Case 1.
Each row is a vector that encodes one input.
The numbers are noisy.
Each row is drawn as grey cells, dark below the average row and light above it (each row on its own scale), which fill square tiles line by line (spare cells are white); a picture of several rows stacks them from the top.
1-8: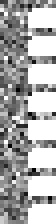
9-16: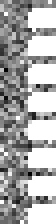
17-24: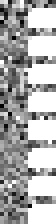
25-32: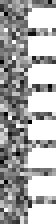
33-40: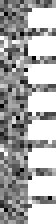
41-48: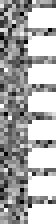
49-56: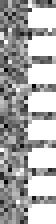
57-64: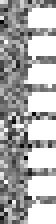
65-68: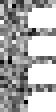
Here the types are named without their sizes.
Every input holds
either a fixed value, or three true/false values.
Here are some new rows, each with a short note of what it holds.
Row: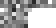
three true/false values
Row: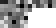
a fixed value
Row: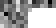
a fixed value
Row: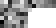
three true/false values
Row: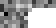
three true/false values
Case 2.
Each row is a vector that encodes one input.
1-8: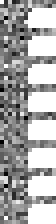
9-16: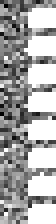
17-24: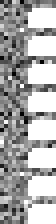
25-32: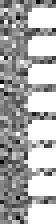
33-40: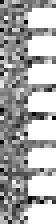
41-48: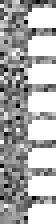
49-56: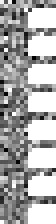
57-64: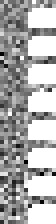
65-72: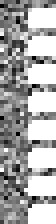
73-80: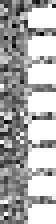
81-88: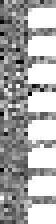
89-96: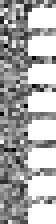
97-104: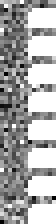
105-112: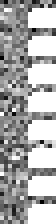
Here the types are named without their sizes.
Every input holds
a point on a line.
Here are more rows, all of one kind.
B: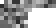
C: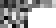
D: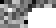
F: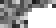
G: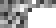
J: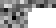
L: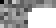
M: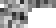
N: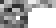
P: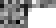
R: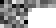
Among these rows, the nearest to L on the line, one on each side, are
G and N.
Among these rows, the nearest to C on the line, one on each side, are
D and F.
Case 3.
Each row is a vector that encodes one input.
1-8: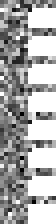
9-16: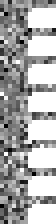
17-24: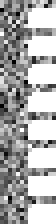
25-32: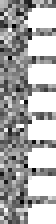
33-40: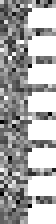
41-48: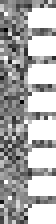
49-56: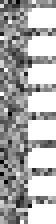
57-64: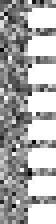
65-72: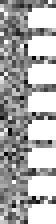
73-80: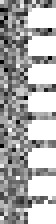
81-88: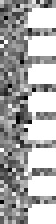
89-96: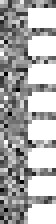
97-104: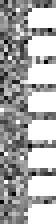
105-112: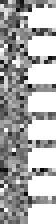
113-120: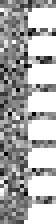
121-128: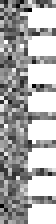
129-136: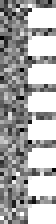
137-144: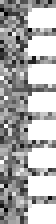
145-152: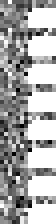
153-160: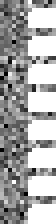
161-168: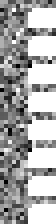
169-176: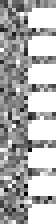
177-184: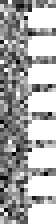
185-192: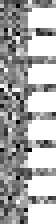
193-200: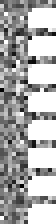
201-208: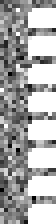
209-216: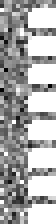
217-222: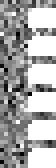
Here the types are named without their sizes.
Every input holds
four true/false values.
